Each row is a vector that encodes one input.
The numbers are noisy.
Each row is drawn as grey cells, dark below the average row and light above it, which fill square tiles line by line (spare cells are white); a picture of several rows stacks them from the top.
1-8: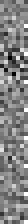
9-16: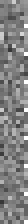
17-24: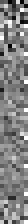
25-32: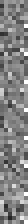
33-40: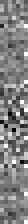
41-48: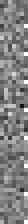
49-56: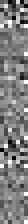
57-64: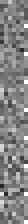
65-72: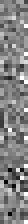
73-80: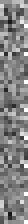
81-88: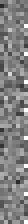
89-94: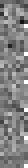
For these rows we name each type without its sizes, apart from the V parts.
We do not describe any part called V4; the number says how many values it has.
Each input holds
a list of items, each a true/false value and a value of V4.
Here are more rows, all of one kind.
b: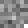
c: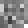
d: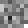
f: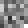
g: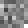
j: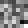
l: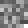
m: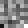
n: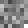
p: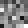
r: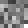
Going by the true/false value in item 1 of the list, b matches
j, l, m and p.
